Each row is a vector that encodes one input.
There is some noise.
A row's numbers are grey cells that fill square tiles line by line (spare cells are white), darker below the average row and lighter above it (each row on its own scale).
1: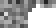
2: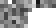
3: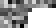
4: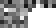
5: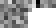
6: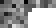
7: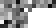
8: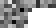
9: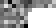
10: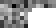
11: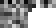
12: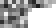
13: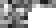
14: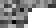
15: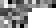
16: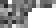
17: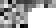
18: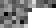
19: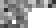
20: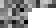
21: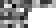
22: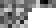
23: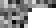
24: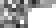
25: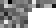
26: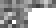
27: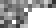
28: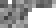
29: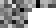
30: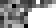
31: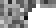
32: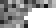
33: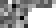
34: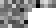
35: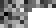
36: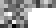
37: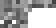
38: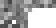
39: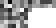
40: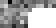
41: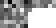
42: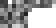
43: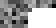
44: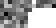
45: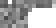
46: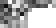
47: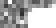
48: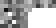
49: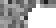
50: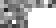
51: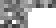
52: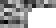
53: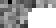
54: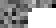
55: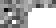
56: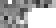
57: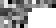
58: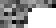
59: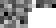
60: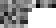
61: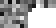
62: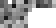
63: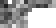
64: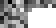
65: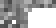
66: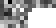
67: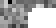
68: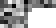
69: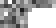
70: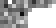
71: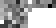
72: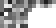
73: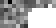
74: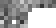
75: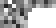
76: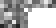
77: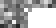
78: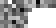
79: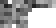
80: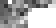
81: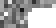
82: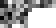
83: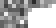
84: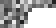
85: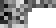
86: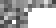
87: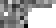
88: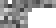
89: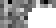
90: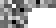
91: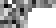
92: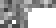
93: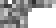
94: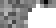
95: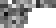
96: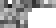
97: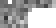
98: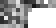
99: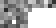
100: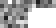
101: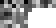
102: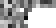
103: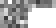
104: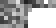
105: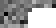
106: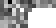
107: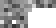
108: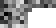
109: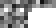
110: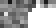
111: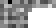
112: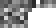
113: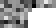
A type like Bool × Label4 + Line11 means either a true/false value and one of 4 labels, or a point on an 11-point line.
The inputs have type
(Bool × Bool × Bool + Unit) × Line6 + Line5.
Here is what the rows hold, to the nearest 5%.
About 20% of them hold a point on a 5-point line. The rest hold a point on a 6-point line, together with either a fixed value, or three true/false values.
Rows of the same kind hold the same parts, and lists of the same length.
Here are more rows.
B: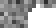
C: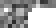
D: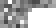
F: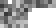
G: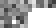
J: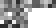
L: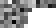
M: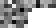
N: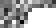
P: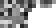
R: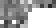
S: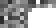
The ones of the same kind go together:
B, C, D, F, P, S
G, J, N, R
L, M

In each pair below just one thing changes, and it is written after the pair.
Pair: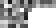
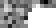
the place on the 6-point line
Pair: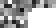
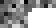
the place on the 6-point line
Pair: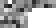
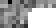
the place on the 6-point line
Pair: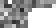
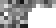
the place on the 6-point line
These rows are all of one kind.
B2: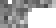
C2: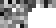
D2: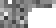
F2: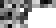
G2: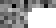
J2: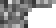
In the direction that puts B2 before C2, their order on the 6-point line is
B2, D2, J2, G2, F2, C2.
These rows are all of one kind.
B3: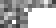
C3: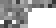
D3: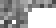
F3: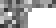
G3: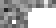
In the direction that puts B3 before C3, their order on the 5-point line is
G3, B3, D3, C3, F3.
